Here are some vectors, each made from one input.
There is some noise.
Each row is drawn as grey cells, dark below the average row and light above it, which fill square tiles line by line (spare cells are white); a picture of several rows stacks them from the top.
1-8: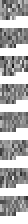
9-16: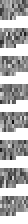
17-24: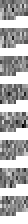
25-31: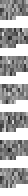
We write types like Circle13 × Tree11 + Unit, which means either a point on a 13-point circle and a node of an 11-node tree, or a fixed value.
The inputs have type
Bool × Bool × Bool.
